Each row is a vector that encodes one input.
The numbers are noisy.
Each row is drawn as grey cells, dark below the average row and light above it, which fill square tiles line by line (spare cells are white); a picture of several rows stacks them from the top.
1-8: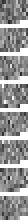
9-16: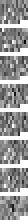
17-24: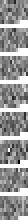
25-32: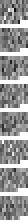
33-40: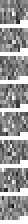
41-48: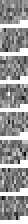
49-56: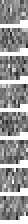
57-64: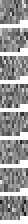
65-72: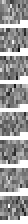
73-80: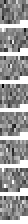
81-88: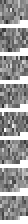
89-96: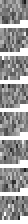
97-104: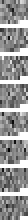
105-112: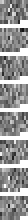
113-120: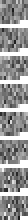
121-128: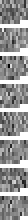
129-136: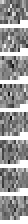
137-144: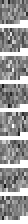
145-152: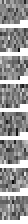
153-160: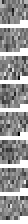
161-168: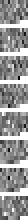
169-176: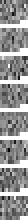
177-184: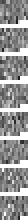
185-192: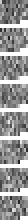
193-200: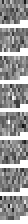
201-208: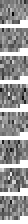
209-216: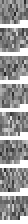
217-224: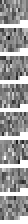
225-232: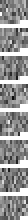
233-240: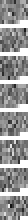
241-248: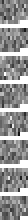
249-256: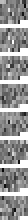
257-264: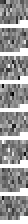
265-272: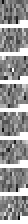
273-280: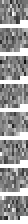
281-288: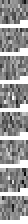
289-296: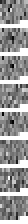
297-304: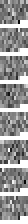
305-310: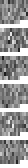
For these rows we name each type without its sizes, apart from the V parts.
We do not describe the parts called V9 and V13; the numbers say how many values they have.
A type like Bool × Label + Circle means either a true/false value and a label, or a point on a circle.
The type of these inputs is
(Bool × Circle + V9) × V13.
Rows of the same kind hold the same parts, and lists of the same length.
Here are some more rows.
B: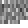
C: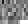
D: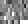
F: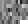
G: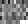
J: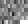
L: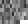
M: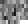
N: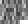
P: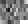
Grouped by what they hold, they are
B, D
C, F, G, J, L, M, N, P

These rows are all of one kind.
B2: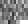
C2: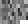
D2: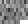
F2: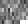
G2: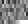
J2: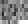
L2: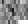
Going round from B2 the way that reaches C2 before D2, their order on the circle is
B2, L2, J2, C2, G2, D2, F2.
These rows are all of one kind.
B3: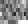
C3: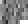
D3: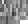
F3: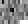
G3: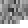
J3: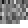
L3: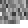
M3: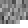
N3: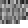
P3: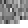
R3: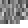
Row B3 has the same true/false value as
F3 and G3.
